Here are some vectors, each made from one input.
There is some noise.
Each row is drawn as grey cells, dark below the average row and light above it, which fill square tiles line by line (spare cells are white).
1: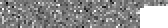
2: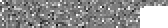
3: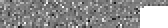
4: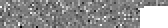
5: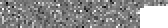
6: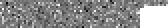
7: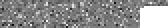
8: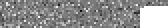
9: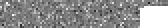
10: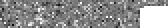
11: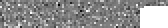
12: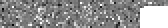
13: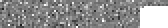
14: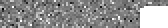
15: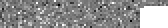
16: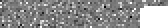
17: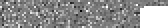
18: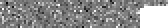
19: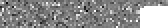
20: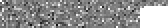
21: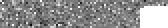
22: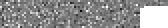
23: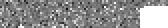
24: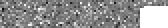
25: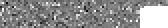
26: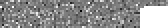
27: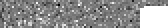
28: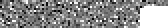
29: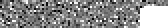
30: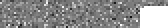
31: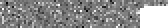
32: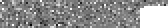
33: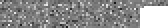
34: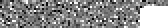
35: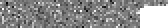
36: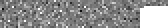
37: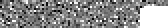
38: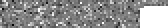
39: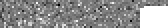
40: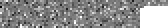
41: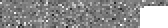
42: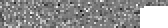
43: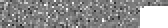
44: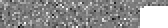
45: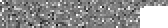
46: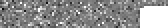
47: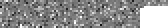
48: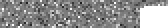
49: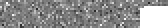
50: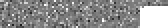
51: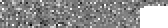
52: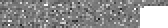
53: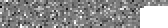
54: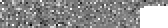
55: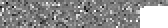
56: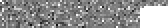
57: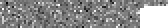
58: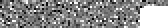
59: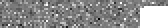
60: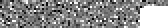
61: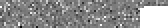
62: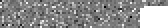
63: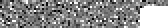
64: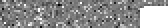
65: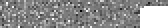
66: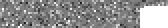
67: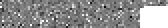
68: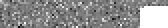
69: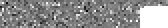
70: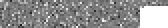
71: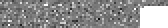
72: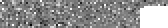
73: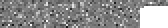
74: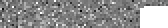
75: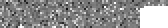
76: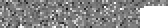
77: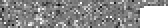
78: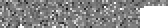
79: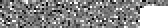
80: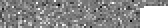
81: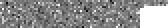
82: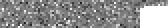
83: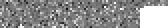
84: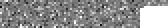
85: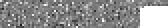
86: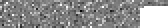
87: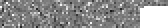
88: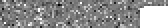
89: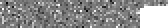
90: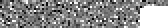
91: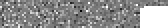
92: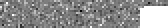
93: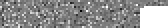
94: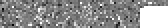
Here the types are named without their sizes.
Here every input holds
a list of points on a line.
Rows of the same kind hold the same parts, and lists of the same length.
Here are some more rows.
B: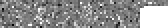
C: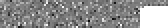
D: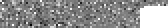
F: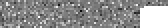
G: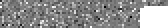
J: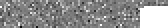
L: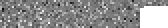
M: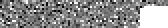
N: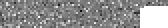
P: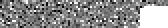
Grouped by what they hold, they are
B, C, F, G, J, L, N
D
M, P

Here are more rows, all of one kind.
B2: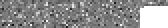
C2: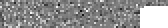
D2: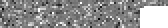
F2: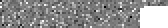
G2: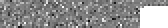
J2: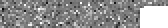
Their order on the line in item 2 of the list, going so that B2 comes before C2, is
B2, J2, F2, D2, C2, G2.
